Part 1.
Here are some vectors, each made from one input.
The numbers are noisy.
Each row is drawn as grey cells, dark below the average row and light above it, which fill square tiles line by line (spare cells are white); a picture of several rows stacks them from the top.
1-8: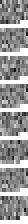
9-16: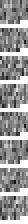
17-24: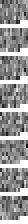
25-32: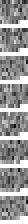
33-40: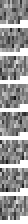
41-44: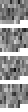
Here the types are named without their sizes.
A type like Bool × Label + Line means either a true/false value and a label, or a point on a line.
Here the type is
Label.
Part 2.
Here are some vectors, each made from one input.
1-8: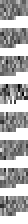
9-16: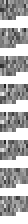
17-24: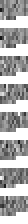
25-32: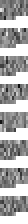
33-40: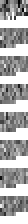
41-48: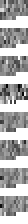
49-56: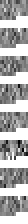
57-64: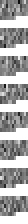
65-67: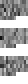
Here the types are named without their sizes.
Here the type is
Bool × Bool × Bool + Unit.
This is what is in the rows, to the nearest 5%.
About 5% of them hold a fixed value. The rest hold three true/false values.
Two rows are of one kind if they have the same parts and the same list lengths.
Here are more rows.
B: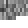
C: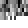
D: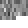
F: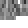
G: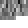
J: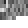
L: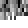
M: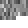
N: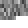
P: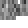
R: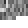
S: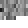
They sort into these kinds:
B, D, F, G, J, M, N, P, R, S
C, L

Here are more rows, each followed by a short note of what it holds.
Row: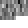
three true/false values
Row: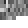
three true/false values
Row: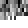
a fixed value
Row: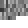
three true/false values
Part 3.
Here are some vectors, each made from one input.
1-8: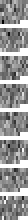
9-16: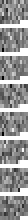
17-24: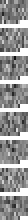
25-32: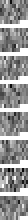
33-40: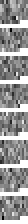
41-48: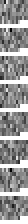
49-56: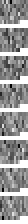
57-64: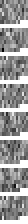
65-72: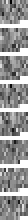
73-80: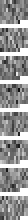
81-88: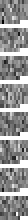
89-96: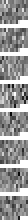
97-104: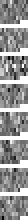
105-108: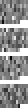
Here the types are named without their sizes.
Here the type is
Circle + Unit.
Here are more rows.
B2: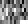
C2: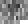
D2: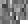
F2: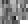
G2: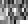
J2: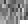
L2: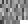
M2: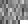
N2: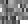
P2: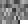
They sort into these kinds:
B2, G2
C2, D2, F2, J2, L2, M2, N2, P2

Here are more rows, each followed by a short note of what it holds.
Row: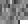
a point on a circle
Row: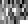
a fixed value
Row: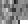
a point on a circle
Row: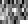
a fixed value
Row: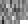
a point on a circle
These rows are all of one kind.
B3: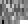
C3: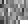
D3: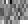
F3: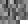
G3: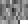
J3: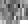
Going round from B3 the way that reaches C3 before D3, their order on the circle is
B3, C3, F3, G3, J3, D3.
